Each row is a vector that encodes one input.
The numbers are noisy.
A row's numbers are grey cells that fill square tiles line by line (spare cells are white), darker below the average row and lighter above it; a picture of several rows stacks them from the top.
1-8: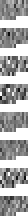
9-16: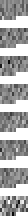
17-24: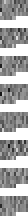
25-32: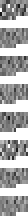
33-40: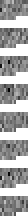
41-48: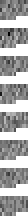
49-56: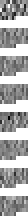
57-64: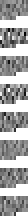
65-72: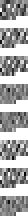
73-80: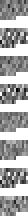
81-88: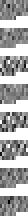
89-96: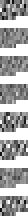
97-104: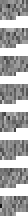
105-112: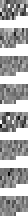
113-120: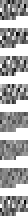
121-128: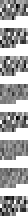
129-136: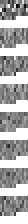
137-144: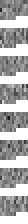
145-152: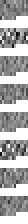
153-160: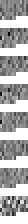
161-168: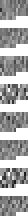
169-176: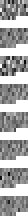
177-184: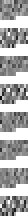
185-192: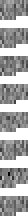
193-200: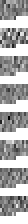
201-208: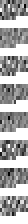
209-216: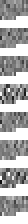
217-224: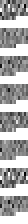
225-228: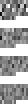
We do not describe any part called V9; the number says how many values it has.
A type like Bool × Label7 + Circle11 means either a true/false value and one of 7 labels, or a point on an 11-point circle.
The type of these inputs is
Label4 × (Line7 + Line11) + V9.
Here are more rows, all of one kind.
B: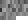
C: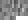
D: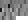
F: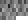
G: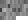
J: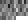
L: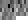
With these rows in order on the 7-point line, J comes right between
B and L.
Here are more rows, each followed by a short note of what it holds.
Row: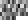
a value of V9
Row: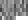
one of 4 labels and a point on an 11-point line
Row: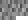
one of 4 labels and a point on a 7-point line
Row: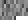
one of 4 labels and a point on an 11-point line
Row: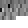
one of 4 labels and a point on a 7-point line
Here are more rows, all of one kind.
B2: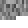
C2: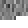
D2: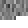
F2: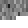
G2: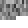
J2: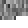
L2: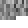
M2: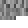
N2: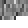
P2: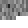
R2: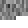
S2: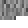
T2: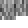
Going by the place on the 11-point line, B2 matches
C2, D2 and N2.
